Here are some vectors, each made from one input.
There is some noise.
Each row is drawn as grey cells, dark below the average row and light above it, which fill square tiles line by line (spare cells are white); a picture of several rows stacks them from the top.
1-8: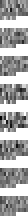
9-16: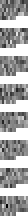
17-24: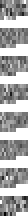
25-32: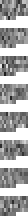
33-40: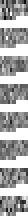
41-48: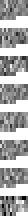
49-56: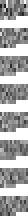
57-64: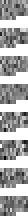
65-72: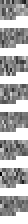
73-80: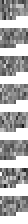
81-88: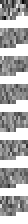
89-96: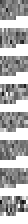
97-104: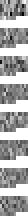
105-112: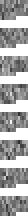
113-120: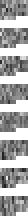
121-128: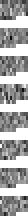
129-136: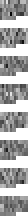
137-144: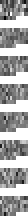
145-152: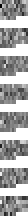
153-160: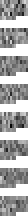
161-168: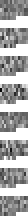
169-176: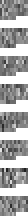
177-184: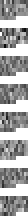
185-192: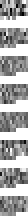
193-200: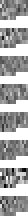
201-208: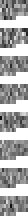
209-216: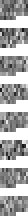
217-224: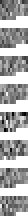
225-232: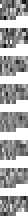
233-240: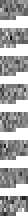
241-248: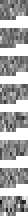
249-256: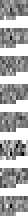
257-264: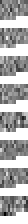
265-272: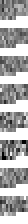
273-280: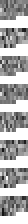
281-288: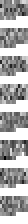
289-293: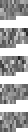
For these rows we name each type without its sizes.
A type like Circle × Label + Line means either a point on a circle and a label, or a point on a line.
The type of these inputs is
Label × (Label + Line).
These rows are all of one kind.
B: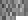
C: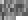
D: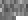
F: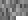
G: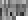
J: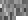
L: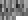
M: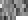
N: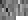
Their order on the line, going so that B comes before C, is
L, N, B, C, G, D, F, M, J.
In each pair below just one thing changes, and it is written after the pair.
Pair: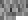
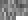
the label
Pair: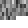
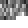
the place on the line
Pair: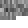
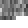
the place on the line
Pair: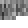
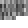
the place on the line
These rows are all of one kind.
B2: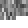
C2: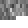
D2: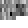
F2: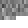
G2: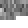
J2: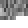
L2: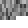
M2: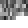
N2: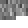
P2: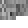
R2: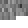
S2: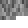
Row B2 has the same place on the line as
D2, G2, P2 and S2.
